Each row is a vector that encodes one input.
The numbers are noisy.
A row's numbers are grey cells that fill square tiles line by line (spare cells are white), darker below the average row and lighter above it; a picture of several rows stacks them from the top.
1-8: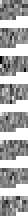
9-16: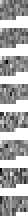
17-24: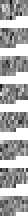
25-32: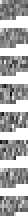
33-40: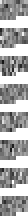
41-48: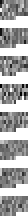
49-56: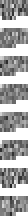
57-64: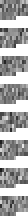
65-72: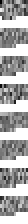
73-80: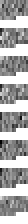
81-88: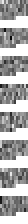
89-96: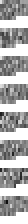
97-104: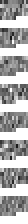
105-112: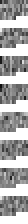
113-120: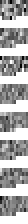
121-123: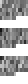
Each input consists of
a point on a 5-point line, together with either a point on a 5-point circle, or one of 5 labels.
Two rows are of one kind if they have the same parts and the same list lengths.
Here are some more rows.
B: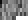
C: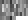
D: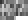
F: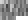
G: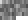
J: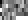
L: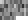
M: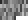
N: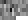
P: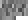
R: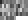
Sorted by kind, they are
B, C, D, J, M, N, R
F, G, L, P

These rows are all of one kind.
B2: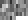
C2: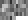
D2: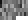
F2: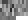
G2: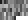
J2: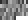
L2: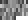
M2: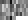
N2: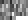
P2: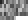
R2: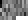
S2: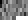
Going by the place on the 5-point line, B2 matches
C2, D2, G2 and R2.
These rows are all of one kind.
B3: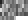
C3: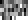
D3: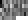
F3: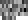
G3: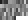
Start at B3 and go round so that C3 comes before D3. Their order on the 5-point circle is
B3, C3, F3, G3, D3.
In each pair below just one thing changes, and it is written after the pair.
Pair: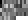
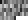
the place on the 5-point circle
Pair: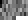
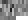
the place on the 5-point circle
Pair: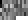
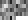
the place on the 5-point circle
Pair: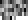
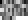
the place on the 5-point circle
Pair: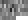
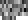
the place on the 5-point line
